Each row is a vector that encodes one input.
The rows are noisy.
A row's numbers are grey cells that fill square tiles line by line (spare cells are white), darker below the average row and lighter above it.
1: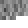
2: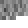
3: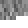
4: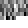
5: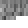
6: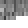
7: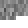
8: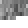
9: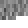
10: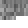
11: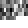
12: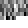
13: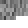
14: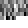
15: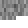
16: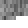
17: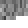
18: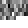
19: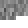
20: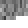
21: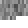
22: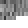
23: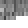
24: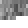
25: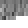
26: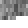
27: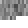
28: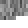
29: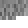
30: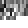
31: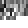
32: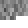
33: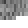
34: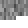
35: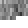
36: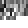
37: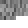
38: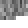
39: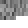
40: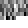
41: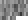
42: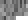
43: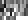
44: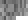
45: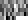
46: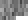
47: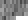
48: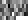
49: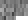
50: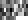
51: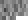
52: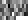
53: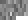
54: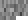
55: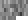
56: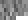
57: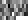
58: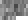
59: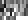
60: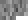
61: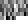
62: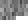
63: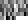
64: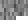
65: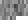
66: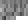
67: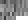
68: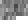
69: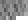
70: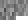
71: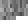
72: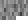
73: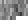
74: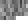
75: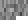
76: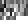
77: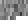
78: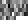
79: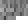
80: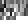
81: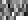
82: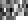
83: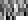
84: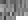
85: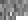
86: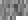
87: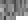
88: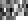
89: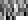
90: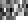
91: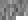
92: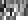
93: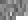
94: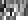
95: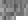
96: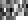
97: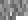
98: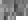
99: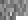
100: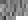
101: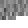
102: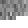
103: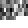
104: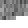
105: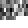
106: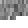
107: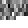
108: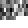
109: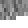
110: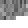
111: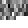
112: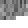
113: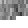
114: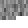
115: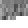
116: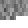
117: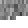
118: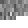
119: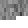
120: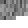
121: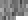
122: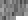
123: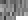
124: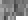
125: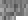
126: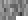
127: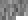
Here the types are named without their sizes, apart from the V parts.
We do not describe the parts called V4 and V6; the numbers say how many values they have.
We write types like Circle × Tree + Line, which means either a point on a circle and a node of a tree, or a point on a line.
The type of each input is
Bool × Line × V6 + V4.
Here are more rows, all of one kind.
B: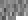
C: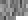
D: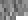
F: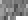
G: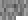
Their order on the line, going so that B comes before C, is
F, G, B, D, C.
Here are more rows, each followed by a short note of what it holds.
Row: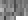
a point on a line, a true/false value and a value of V6
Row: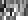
a value of V4
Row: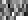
a value of V4
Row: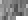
a point on a line, a true/false value and a value of V6
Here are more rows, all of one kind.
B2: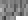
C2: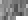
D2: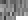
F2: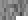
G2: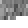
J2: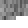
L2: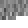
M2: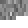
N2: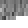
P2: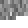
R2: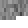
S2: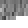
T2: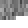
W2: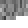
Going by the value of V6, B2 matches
L2, N2, S2 and W2.
